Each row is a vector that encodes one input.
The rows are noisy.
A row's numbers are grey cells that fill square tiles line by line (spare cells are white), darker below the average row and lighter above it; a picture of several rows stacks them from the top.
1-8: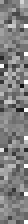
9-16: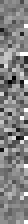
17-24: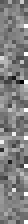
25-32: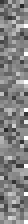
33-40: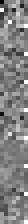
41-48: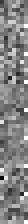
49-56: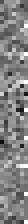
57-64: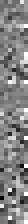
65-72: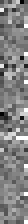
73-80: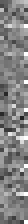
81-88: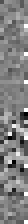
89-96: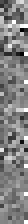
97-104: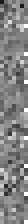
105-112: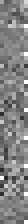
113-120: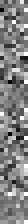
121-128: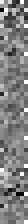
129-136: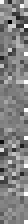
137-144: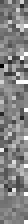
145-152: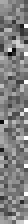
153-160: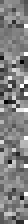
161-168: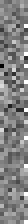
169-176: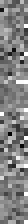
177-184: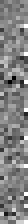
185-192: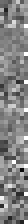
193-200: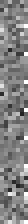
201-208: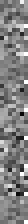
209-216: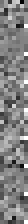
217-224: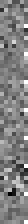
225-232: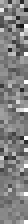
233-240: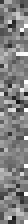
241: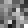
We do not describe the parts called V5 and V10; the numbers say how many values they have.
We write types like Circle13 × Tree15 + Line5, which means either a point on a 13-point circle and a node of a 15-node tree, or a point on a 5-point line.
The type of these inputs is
(Line8 + V5) × Line11 + V10.
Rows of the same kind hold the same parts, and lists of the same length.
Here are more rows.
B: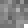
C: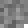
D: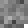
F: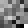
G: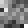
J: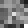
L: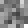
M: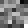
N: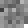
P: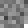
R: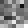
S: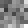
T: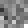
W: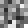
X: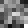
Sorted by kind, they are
B, F, L
C, D, G, N, S
J, M, P, R, T, W, X

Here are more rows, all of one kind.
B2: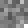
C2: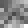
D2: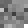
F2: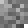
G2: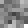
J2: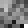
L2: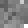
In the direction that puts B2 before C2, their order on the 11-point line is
D2, L2, B2, G2, J2, F2, C2.
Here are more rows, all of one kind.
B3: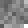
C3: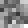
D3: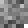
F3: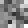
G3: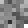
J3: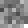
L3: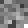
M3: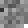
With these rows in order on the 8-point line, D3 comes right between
F3 and M3.
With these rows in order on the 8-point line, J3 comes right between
G3 and L3.
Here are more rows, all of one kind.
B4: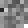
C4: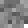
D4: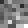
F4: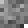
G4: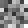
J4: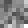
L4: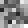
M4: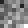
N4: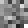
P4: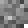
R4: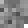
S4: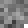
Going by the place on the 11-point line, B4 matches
N4 and R4.
